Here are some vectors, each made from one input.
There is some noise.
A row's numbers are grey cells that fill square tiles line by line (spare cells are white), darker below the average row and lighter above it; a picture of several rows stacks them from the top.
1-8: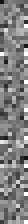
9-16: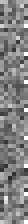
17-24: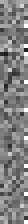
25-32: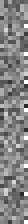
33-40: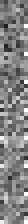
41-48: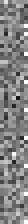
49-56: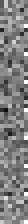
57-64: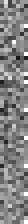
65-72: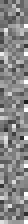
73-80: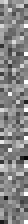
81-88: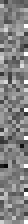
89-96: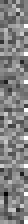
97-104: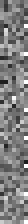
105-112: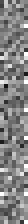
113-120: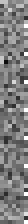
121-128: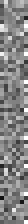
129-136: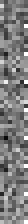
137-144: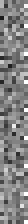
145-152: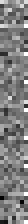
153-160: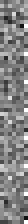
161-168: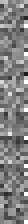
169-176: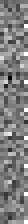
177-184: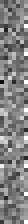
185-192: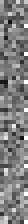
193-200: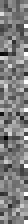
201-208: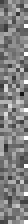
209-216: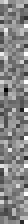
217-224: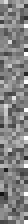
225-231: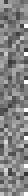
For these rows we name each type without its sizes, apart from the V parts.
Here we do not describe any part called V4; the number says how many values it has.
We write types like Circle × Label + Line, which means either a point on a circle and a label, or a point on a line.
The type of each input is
(Circle + Unit) × Label × V4.
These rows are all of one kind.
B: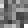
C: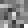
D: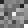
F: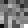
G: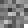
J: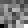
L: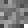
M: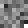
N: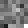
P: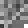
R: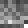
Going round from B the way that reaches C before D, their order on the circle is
B, C, L, D, P, M, R, G, N, J, F.
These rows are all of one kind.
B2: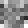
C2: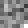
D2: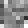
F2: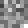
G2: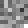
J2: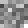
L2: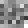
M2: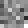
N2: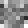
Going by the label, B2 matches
D2 and N2.
